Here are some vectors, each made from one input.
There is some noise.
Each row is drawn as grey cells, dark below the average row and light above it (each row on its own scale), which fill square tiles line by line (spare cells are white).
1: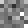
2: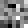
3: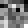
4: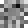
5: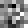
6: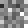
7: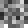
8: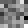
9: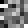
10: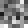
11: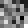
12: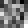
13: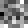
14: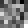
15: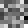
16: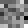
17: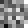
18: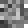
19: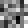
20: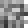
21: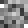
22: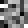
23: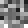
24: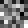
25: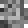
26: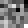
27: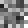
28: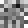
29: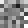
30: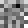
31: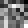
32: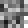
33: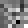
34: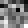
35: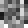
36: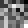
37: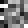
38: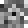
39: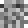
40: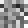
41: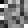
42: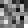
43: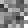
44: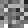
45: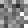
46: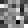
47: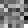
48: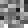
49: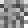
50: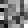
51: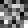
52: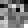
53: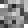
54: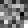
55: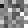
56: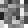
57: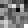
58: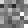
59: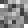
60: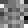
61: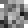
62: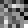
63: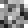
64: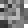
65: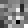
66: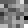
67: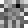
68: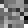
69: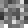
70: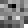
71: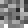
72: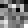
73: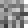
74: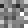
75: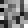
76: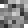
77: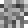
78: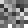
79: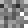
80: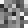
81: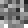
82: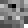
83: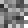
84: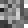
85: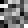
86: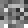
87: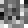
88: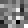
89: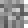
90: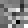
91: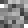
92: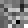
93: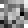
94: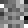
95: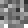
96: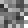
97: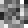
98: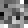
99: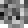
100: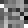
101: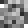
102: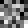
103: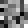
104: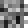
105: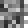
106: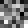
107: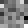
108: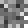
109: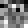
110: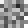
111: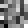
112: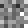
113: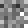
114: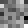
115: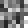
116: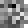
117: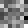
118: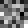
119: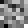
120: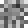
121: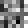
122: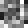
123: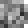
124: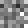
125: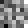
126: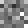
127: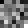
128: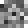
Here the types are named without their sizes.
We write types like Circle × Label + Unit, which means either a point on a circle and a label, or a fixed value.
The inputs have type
(Label + Line) × Line.
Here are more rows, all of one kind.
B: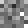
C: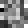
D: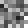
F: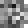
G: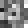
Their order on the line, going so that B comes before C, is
B, D, F, G, C.
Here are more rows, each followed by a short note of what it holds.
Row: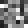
a label and a point on a line
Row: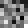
a point on each of two lines
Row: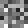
a point on each of two lines
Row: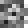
a label and a point on a line
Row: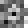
a label and a point on a line
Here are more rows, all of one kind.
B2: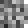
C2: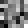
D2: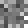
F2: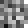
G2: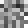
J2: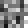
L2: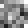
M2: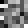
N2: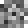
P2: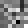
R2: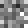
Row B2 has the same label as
F2 and R2.
